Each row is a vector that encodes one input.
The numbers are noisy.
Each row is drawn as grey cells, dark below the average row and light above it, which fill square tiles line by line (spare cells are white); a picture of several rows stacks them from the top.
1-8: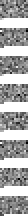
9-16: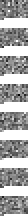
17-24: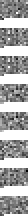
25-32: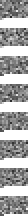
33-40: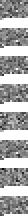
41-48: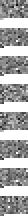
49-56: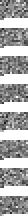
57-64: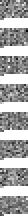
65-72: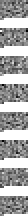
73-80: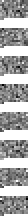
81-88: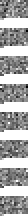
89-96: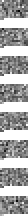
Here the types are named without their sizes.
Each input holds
either a point on a circle, or a fixed value, or a node of a tree, or three true/false values.
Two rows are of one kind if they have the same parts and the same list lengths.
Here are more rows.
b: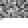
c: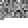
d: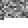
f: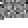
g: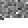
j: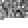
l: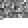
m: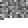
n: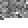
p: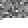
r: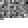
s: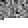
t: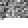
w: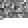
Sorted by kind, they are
b, c, j, t
d
f, l, p, r, s, w
g, m, n

